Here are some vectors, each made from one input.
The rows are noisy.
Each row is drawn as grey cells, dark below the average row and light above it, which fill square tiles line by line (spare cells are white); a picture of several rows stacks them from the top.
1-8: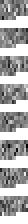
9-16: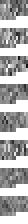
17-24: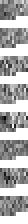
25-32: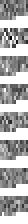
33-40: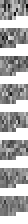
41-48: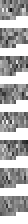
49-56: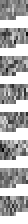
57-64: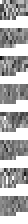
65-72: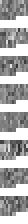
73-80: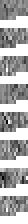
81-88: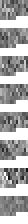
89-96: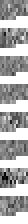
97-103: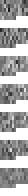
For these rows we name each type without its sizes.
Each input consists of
either a point on a circle, or a node of a tree.
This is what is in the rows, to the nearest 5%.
About 30% of them hold a point on a circle. The rest hold a node of a tree.
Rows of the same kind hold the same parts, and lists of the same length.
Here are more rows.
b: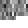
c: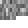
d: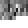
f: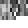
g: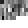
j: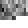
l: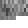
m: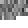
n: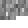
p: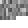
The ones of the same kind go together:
b, c, n, p
d, f, g, j, l, m

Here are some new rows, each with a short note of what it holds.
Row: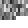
a point on a circle
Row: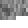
a node of a tree
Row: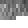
a node of a tree
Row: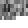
a node of a tree
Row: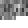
a node of a tree
